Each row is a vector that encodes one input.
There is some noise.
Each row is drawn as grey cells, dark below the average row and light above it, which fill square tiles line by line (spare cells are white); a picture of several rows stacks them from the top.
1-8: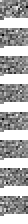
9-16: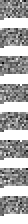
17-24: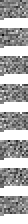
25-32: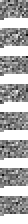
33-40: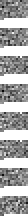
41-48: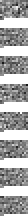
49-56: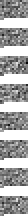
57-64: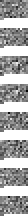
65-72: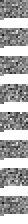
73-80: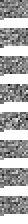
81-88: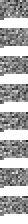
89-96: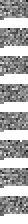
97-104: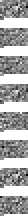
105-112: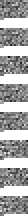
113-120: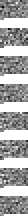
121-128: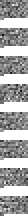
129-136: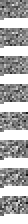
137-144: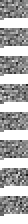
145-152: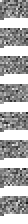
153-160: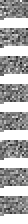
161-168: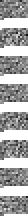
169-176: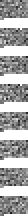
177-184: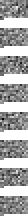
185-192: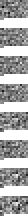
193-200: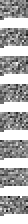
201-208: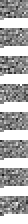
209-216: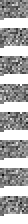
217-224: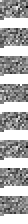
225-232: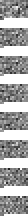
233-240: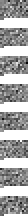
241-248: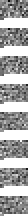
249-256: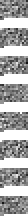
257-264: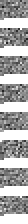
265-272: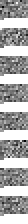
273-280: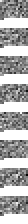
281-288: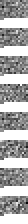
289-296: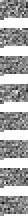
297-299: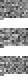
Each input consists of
either a point on an 11-point circle, or one of 4 labels, a point on a 9-point line and a true/false value.
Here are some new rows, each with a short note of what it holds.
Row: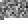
a point on an 11-point circle
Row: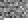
one of 4 labels, a point on a 9-point line and a true/false value
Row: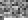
a point on an 11-point circle
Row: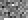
one of 4 labels, a point on a 9-point line and a true/false value
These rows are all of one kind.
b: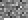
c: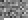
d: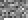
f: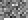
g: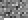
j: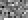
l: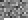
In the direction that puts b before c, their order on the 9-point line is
j, f, g, b, l, c, d.
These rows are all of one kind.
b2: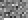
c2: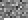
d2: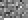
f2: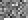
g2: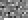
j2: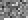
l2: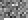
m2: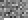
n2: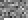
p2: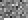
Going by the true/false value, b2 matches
g2, l2, m2 and n2.
